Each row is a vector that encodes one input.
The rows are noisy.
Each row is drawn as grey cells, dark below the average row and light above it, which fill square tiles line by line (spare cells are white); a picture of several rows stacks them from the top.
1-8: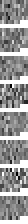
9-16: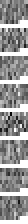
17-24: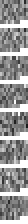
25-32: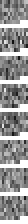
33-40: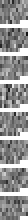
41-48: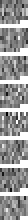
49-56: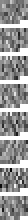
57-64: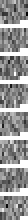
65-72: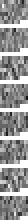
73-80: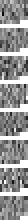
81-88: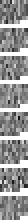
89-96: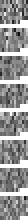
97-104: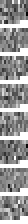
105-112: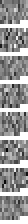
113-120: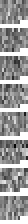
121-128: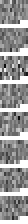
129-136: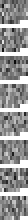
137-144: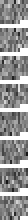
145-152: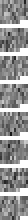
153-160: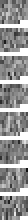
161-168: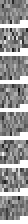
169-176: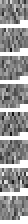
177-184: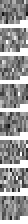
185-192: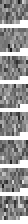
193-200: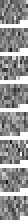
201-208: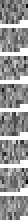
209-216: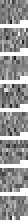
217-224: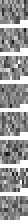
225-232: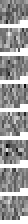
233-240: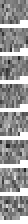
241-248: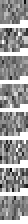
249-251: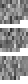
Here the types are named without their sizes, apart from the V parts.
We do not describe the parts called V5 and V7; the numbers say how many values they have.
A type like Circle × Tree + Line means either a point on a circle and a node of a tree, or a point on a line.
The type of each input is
((Bool × Bool × Bool × Bool + Unit) × V7 + Line) × V5.
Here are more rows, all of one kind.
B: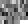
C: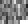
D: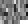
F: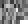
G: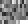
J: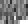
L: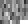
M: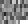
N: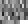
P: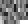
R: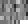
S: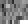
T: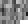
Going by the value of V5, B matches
D, G, M and P.
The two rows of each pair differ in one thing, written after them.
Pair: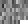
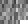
one of the four true/false values
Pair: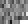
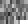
the value of V5
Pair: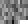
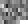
the value of V7
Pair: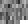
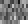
the value of V7
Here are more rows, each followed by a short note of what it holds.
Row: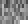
four true/false values, a value of V5 and a value of V7
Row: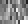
a value of V5 and a value of V7
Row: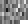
a point on a line and a value of V5
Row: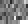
a value of V5 and a value of V7
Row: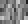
a value of V5 and a value of V7
